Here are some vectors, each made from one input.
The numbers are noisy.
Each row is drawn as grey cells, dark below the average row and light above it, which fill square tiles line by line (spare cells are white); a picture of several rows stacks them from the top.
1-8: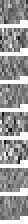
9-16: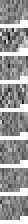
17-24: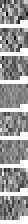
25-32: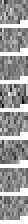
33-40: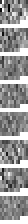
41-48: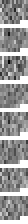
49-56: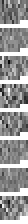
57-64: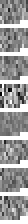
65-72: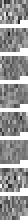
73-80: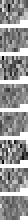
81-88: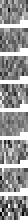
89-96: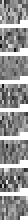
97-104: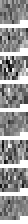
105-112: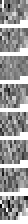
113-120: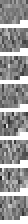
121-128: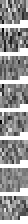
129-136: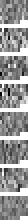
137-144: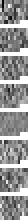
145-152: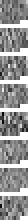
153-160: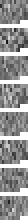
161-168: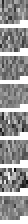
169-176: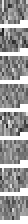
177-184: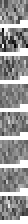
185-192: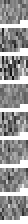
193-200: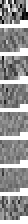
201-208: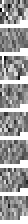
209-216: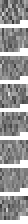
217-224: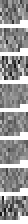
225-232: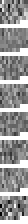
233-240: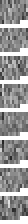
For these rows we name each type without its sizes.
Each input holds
a point on a line, together with either a point on a circle, or three true/false values.
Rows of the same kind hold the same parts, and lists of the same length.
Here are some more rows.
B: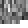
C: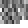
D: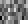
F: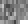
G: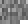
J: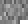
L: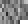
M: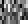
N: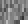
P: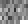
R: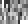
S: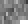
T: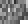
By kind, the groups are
B, J, P, R, S
C, D, F, G, L, M, N, T

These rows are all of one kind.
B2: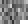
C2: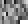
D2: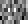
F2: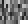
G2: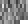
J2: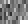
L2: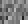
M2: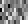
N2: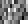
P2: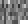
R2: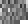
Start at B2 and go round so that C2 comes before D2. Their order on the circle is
B2, C2, R2, D2, G2, F2, P2, N2, J2, M2, L2.
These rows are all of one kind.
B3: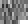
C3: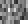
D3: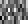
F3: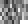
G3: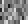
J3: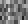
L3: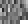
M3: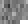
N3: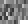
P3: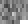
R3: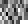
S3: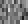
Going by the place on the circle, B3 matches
F3, L3, M3 and P3.
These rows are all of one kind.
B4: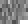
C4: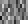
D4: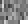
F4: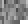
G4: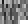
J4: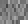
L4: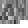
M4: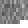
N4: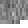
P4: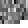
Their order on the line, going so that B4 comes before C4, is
F4, B4, P4, J4, N4, D4, L4, G4, M4, C4.
